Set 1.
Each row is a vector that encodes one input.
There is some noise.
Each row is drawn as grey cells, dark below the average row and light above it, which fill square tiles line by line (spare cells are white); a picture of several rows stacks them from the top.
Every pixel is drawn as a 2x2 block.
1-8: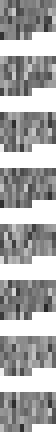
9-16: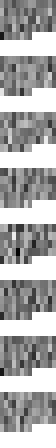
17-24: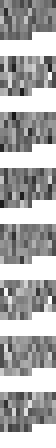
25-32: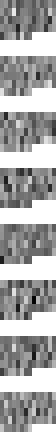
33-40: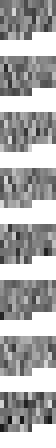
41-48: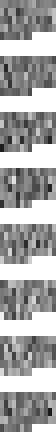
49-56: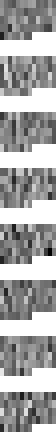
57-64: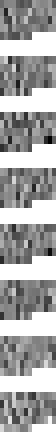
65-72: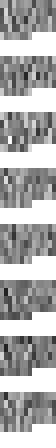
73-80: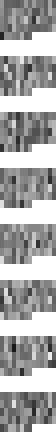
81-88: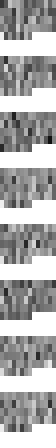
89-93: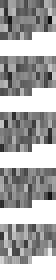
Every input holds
a point on a 10-point circle and a true/false value.
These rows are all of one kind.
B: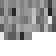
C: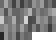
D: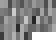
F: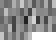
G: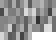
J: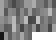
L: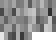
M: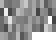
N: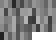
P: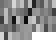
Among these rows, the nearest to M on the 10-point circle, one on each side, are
D and J.
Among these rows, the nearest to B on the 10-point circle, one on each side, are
C and L.
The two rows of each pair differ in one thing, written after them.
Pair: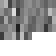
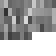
the place on the 10-point circle
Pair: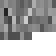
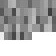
the true/false value
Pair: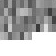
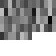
the true/false value
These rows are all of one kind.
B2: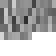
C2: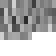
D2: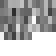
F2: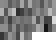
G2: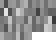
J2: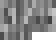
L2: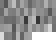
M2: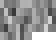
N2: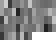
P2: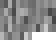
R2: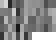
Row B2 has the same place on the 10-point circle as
C2, N2 and R2.
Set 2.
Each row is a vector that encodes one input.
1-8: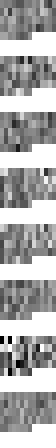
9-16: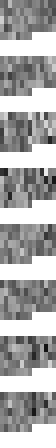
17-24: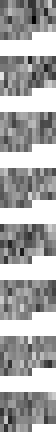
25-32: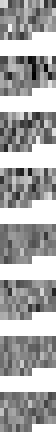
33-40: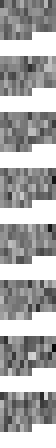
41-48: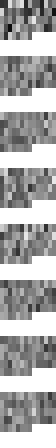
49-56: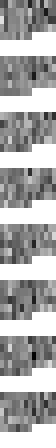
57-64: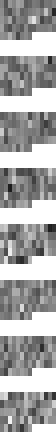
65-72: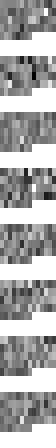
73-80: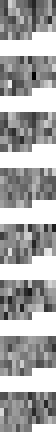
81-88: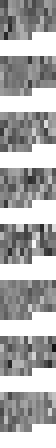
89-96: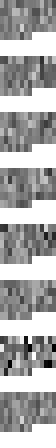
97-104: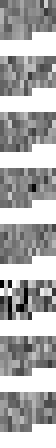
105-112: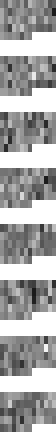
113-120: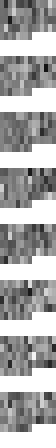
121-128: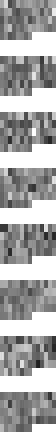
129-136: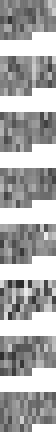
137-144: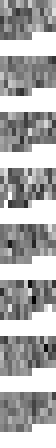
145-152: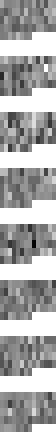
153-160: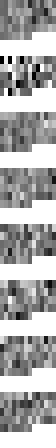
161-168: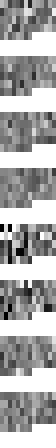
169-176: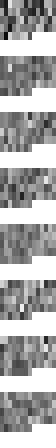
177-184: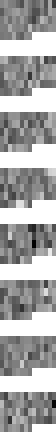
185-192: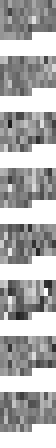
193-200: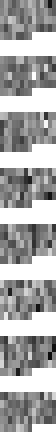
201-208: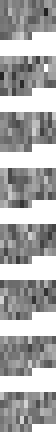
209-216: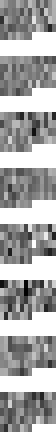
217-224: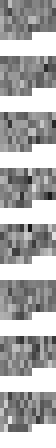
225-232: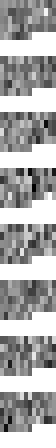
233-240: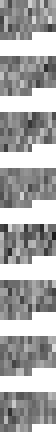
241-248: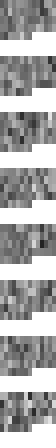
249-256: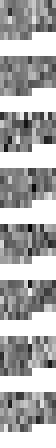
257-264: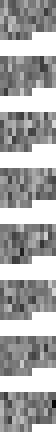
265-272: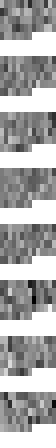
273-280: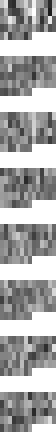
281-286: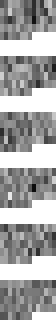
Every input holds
either a point on a 10-point circle and three true/false values, or a fixed value.
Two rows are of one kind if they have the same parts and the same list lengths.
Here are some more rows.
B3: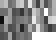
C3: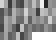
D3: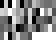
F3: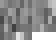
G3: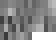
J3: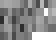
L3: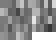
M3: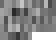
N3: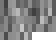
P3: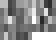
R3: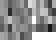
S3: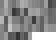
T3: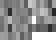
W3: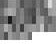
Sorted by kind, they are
B3, C3, F3, G3, J3, L3, M3, N3, P3, R3, S3, T3, W3
D3

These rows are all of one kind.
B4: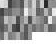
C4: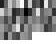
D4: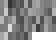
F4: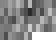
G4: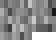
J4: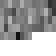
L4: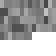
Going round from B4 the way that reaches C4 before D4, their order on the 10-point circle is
B4, L4, J4, C4, F4, D4, G4.
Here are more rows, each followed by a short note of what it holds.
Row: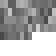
a point on a 10-point circle and three true/false values
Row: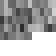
a point on a 10-point circle and three true/false values
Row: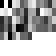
a fixed value
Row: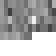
a point on a 10-point circle and three true/false values
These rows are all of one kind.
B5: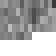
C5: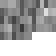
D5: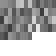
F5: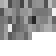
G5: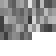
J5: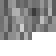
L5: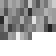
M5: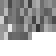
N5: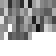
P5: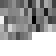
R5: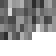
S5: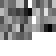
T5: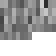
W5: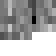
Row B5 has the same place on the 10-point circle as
F5, M5, N5 and P5.
